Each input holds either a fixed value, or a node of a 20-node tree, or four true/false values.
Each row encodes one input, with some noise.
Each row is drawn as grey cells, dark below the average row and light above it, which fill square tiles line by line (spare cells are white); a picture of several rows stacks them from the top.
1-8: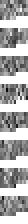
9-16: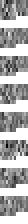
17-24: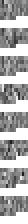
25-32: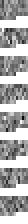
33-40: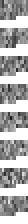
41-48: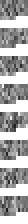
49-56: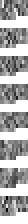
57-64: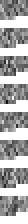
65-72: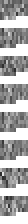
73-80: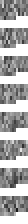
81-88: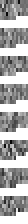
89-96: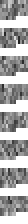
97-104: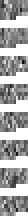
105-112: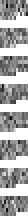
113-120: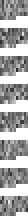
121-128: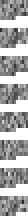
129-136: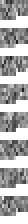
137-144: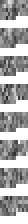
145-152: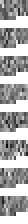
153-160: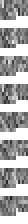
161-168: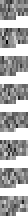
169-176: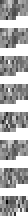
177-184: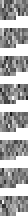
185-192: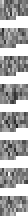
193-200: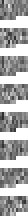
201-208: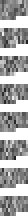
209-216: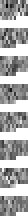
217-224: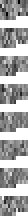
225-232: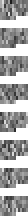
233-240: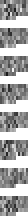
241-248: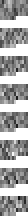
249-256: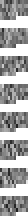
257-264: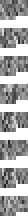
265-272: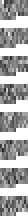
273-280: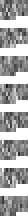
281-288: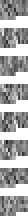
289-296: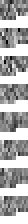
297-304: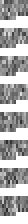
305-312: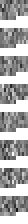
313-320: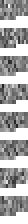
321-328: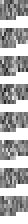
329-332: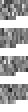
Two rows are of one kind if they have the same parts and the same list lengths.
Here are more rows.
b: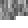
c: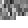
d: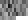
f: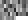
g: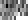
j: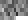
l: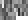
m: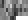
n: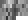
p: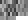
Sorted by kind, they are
b, d, f, j, m, n, p
c, l
g

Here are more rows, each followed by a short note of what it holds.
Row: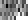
a fixed value
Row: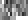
a node of a 20-node tree
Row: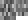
a node of a 20-node tree
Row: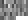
four true/false values
